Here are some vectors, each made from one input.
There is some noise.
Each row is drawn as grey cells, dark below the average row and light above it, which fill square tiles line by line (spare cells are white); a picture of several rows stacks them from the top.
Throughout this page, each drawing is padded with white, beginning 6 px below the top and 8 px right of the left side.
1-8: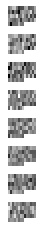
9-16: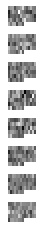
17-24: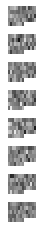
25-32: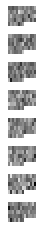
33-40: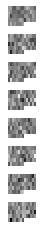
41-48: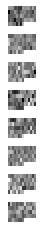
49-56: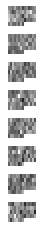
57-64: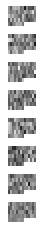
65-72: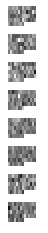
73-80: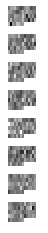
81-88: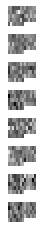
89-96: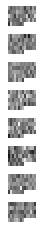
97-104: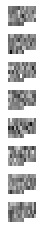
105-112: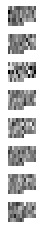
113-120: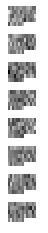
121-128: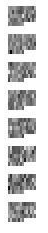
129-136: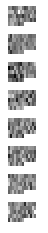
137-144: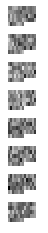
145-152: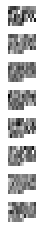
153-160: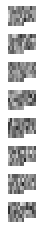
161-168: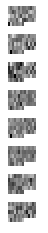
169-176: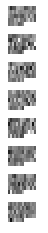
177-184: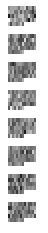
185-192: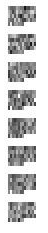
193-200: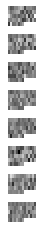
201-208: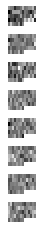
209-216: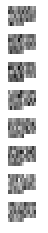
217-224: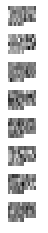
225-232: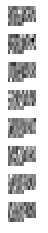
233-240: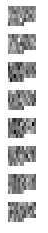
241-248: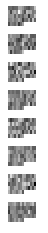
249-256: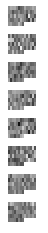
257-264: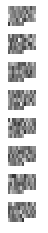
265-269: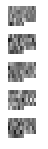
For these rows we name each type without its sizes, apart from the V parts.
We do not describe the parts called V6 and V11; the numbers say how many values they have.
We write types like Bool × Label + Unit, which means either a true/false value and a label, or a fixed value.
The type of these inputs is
(Bool × Label + Unit) × (Line + V6) × V11.
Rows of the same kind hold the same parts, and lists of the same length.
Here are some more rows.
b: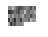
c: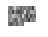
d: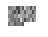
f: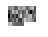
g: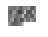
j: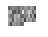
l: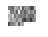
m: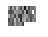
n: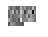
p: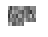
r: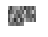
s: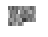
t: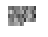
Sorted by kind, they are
b, f, m, r
c, g, p
d, l, s
j, n, t

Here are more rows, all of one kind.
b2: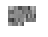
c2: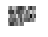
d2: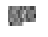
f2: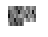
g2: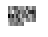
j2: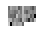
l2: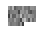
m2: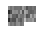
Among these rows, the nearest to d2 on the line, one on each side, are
c2 and f2.
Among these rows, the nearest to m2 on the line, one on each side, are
b2 and c2.
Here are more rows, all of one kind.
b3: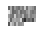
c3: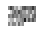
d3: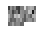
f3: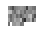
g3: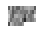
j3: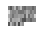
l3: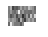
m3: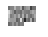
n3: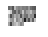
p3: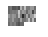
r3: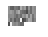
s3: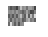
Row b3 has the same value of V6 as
d3, g3, j3 and s3.
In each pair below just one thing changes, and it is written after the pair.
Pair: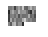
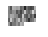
the place on the line
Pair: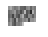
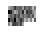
the true/false value
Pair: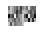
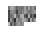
the place on the line
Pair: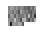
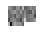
the value of V11
